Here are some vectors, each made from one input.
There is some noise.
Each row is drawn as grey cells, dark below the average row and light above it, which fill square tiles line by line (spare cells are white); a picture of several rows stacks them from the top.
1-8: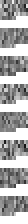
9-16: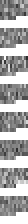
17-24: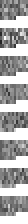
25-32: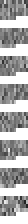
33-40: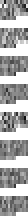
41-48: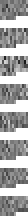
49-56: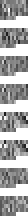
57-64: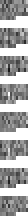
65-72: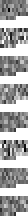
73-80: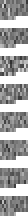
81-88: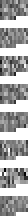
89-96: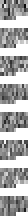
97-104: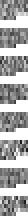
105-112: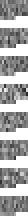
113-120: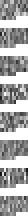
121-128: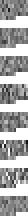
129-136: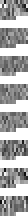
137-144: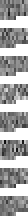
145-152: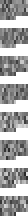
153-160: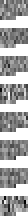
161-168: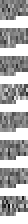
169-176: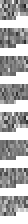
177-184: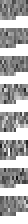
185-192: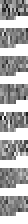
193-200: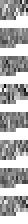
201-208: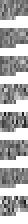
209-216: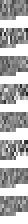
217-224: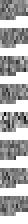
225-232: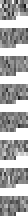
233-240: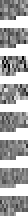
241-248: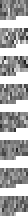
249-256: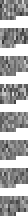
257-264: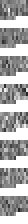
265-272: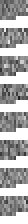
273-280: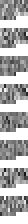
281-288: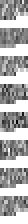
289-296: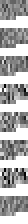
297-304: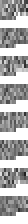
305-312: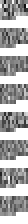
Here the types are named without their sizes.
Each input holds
either a node of a tree, or a list of points on a line.
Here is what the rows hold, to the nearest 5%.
About 20% of them hold a node of a tree. The rest are lists of points on a line.
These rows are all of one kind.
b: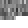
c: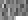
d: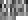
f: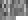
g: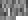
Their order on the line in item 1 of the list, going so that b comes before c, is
b, g, f, d, c.
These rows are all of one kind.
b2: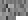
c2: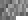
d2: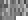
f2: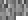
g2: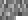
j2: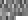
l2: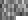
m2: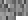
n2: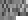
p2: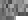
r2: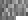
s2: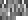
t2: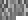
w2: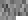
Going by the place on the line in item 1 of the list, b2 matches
f2, m2 and w2.
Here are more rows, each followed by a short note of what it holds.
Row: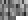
a list of one item
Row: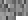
a list of three items
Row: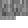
a list of two items
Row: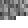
a list of one item
